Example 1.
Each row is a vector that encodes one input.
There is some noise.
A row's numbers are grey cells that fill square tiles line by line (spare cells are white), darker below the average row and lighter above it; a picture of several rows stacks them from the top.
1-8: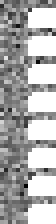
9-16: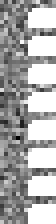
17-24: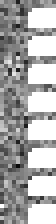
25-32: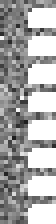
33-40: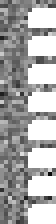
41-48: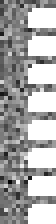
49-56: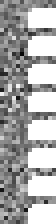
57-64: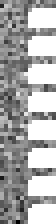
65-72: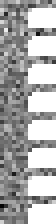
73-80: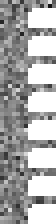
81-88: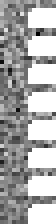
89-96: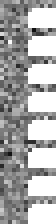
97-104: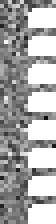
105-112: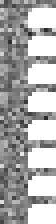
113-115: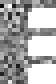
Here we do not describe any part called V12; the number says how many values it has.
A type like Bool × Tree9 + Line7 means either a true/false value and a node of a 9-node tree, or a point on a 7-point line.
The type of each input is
Bool × Bool × Bool + Line4 + V12.
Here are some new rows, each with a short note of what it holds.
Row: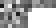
a point on a 4-point line
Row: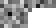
a point on a 4-point line
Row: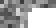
three true/false values
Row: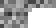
a point on a 4-point line
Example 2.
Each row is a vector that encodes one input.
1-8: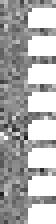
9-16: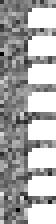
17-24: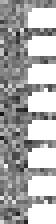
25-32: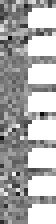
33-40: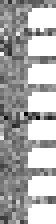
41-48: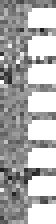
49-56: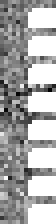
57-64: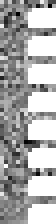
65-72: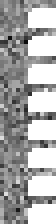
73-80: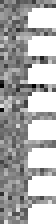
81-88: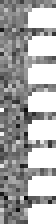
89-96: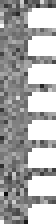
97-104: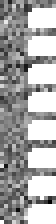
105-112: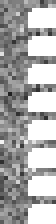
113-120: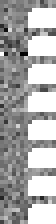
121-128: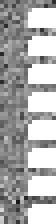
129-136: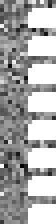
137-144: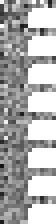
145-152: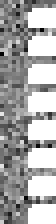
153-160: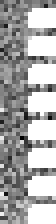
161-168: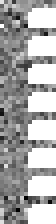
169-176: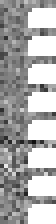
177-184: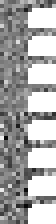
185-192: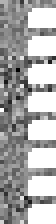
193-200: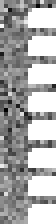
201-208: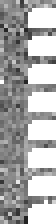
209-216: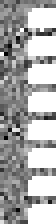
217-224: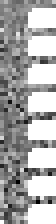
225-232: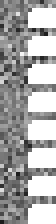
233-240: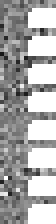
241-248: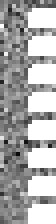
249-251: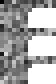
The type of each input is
Bool × Bool × Bool × Bool × Line10 + Tree16.
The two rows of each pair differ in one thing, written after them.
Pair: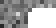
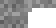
the place on the 10-point line
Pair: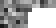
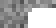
one of the four true/false values
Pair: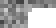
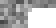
the place on the 10-point line
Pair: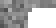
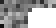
the place on the 10-point line
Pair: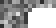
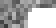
one of the four true/false values
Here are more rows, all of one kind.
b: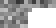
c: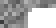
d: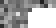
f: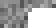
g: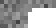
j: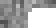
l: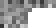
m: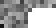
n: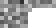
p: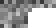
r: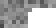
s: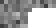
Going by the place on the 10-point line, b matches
c and n.
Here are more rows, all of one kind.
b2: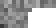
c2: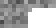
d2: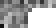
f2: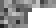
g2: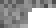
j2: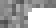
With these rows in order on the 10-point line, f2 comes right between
c2 and g2.
